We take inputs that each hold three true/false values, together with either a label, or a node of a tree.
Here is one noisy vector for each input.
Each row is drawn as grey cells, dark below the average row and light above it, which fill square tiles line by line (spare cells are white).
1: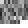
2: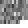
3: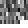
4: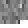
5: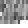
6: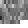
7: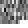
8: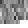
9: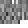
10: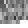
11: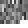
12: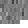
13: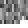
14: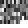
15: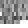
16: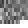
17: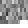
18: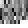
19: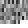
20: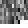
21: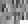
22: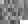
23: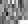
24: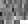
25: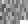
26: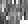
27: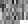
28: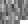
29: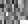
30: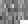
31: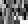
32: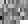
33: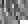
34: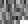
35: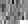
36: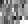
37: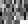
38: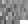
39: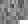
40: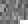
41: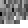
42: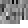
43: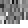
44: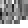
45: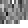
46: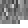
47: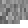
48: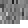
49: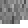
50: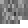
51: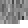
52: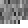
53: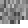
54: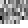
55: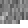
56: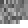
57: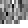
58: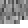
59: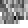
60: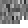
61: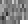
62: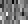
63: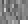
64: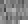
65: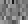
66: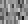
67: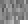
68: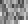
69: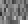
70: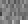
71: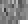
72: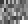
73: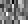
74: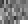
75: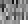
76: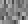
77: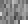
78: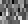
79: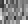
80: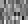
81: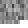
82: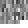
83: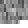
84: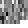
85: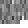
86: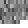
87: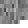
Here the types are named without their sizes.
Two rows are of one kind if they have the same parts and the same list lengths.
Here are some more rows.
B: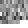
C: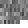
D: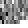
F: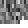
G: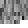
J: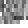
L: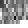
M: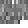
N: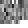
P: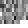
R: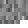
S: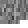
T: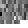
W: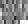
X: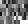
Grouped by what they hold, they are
B, D, F, J, M, P, R, W
C, G, L, N, S, T, X

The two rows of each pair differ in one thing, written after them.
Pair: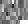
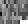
one of the three true/false values
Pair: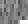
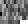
the node of the tree
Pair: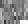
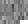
one of the three true/false values
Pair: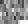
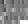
one of the three true/false values
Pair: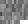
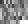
the node of the tree
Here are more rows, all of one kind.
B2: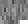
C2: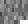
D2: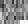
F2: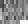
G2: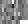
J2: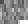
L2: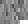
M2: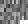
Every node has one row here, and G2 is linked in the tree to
L2.
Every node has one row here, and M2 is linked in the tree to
C2, D2, J2 and L2.
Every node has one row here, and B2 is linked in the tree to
J2.
